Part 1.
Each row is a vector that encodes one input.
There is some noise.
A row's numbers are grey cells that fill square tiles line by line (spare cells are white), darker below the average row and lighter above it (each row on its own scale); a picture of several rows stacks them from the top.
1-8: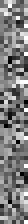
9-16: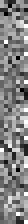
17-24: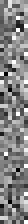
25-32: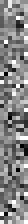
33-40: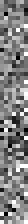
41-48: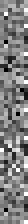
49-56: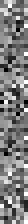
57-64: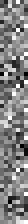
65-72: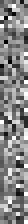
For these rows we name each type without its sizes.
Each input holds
four true/false values.
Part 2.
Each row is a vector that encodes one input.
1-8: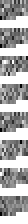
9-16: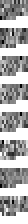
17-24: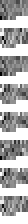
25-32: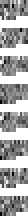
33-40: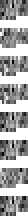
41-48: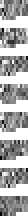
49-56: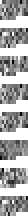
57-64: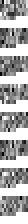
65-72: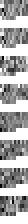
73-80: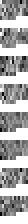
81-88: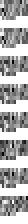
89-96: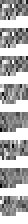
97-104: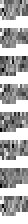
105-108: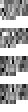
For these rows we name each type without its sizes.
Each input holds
either a point on a circle, or a fixed value.
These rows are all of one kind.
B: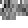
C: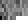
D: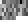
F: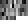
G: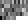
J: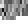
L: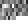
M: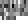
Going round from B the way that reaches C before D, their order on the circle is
B, M, F, C, G, L, D, J.
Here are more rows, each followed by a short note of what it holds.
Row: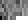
a point on a circle
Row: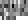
a point on a circle
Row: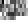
a fixed value
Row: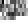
a fixed value
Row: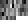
a point on a circle
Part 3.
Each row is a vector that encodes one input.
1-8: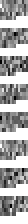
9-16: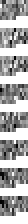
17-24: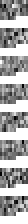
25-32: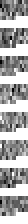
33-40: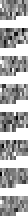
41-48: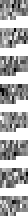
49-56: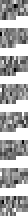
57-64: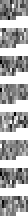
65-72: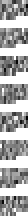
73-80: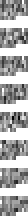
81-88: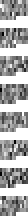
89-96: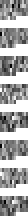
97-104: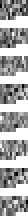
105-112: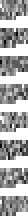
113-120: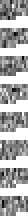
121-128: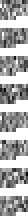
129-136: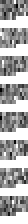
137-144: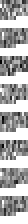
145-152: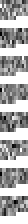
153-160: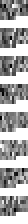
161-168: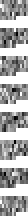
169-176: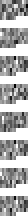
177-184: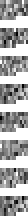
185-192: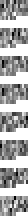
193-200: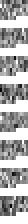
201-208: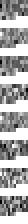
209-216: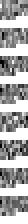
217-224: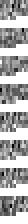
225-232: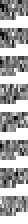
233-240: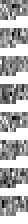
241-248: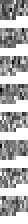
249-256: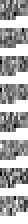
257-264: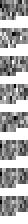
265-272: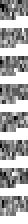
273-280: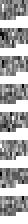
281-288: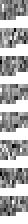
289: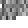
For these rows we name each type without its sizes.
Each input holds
five true/false values.
